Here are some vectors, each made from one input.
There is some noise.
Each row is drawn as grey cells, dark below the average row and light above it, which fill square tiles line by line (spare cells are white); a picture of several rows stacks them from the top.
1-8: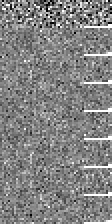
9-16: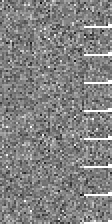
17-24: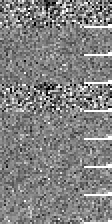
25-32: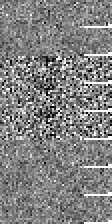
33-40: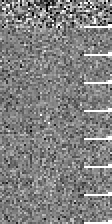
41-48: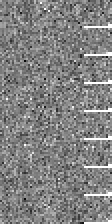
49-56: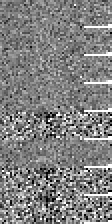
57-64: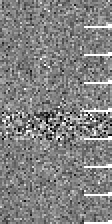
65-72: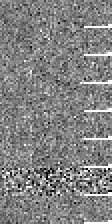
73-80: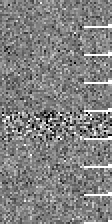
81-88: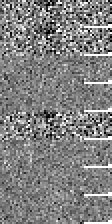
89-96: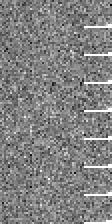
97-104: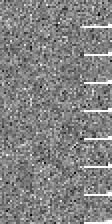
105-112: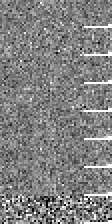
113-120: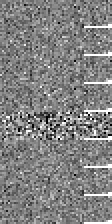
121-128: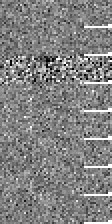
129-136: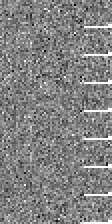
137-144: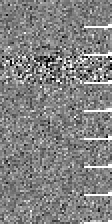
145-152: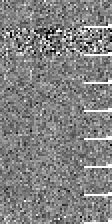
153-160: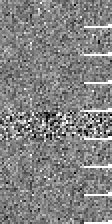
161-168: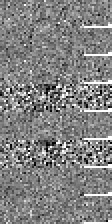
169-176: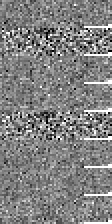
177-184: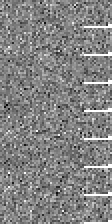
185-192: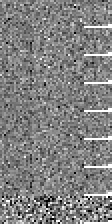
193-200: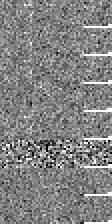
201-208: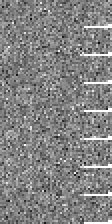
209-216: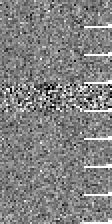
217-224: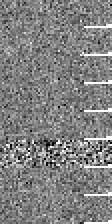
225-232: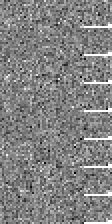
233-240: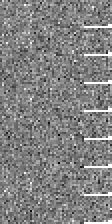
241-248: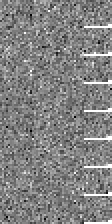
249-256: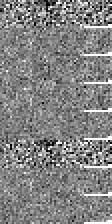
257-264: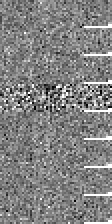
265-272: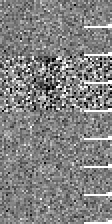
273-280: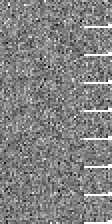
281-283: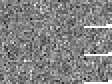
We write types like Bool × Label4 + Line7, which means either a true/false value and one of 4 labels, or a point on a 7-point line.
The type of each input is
(Bool × Bool × Bool + Unit) × Line19 + Line8.
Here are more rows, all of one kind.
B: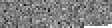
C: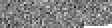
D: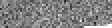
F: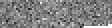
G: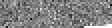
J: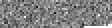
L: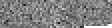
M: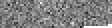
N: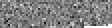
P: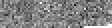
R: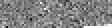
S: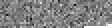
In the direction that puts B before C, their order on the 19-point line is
P, S, G, R, D, L, M, F, B, J, C, N.
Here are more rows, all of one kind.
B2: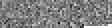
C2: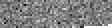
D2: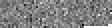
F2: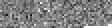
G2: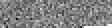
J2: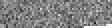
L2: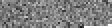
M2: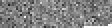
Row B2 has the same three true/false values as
G2 and J2.
